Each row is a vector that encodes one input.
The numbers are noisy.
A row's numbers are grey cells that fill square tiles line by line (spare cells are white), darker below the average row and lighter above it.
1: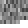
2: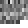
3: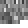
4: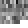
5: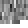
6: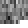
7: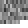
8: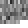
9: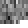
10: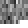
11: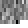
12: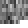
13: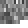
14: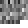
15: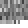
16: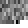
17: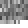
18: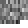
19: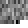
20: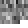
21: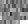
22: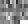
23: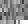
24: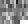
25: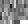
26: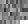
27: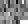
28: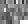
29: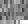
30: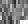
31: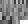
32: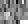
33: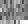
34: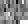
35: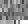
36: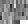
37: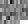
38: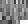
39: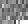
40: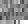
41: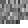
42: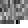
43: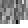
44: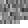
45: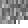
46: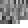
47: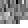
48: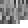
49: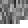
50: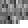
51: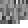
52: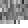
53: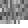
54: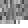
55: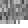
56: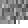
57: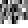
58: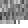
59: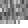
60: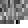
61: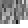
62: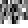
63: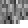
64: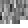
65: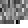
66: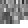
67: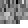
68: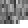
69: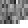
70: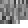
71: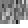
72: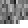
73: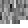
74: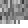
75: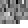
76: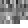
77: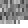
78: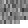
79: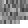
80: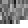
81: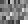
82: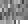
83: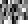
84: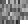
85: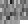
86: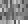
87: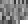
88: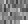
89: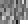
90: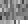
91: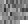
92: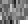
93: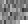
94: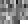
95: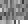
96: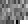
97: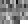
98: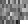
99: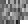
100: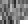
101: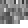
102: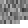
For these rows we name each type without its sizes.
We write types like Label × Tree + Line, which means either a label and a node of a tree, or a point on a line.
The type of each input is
Bool × Bool × Bool × Bool + Unit.
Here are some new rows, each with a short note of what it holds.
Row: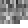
four true/false values
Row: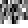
a fixed value
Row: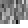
four true/false values
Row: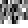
a fixed value
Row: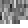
four true/false values
